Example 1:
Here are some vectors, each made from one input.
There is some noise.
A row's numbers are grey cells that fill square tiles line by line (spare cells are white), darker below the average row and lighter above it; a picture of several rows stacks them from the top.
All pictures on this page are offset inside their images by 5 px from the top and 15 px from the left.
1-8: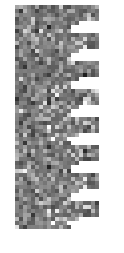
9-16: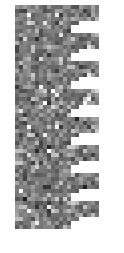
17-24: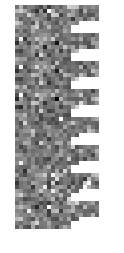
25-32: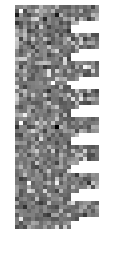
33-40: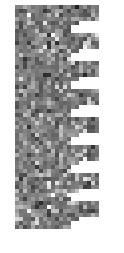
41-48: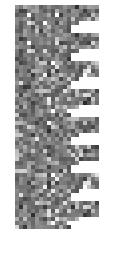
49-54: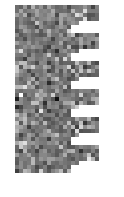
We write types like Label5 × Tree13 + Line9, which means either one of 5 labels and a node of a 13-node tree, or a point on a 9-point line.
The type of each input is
Label9.
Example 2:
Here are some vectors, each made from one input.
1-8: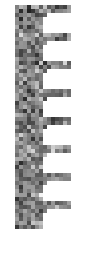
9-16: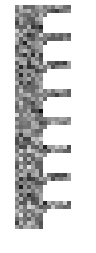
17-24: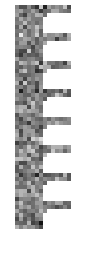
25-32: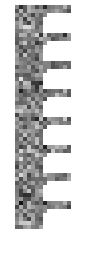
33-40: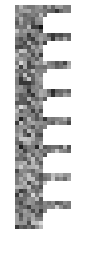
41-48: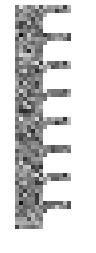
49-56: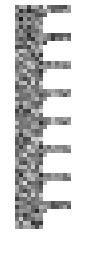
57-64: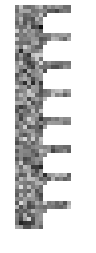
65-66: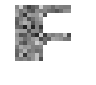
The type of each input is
Bool × Bool × Bool × Bool.
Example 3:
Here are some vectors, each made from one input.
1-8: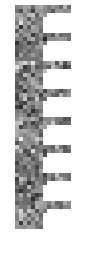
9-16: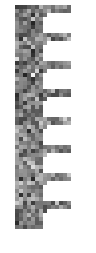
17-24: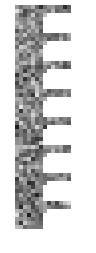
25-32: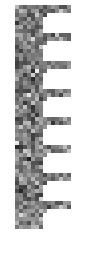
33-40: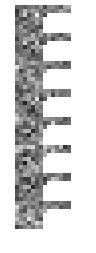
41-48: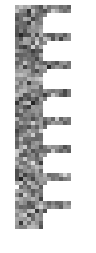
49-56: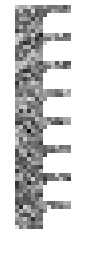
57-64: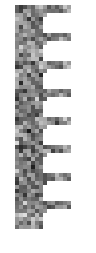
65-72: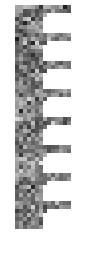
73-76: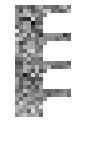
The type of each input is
Circle11.
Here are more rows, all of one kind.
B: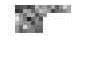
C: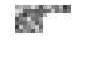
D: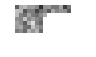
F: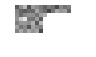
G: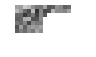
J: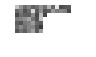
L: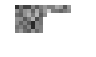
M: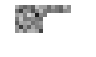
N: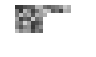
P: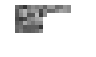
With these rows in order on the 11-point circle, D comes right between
C and F.
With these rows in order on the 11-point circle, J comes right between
G and P.
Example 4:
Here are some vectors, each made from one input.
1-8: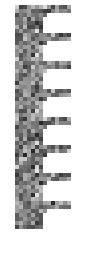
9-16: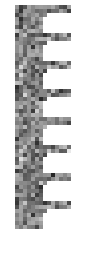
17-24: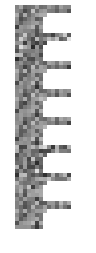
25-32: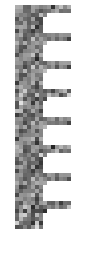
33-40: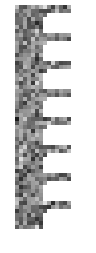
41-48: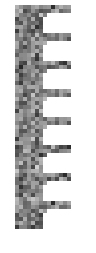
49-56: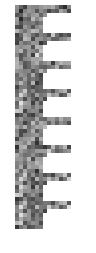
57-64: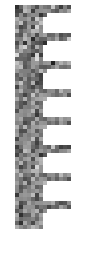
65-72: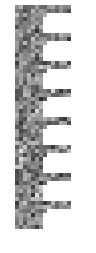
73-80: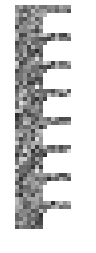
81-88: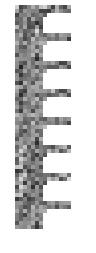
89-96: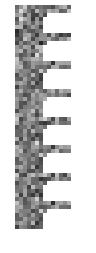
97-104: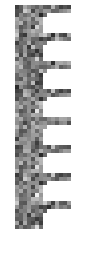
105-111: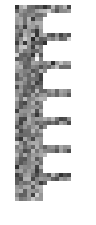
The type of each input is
Bool × Bool × Bool.
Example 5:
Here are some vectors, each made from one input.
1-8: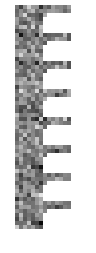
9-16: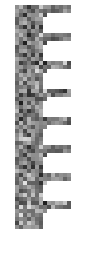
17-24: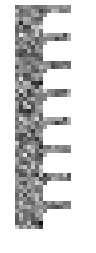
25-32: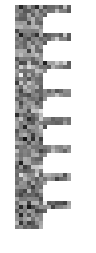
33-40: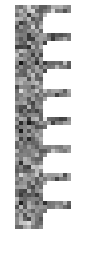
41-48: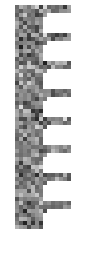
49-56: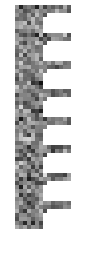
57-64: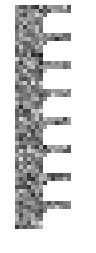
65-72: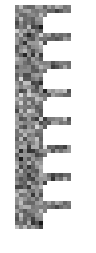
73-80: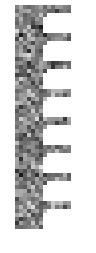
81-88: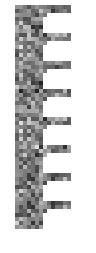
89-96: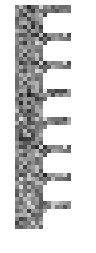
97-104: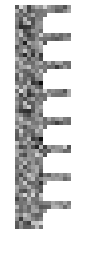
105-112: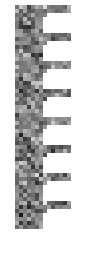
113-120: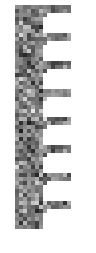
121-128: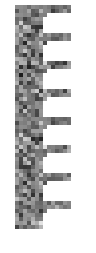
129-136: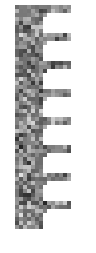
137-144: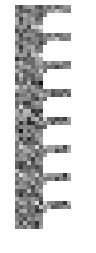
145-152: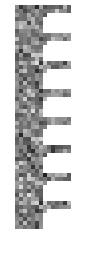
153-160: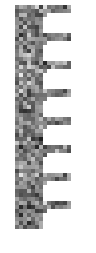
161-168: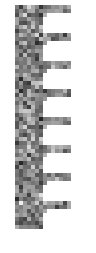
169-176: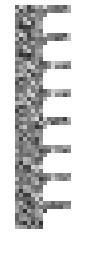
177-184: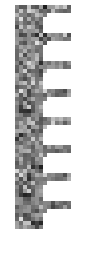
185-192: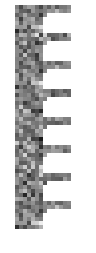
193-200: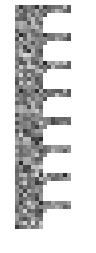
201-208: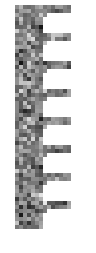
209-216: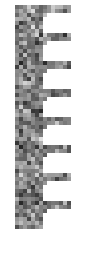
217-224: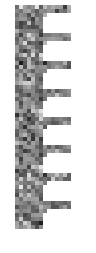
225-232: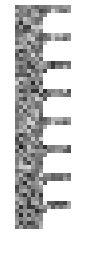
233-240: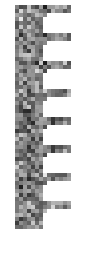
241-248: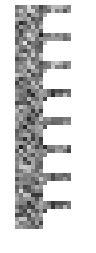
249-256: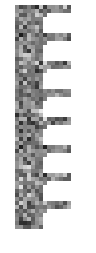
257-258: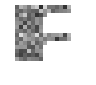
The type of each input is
Bool × Bool × Bool × Bool.
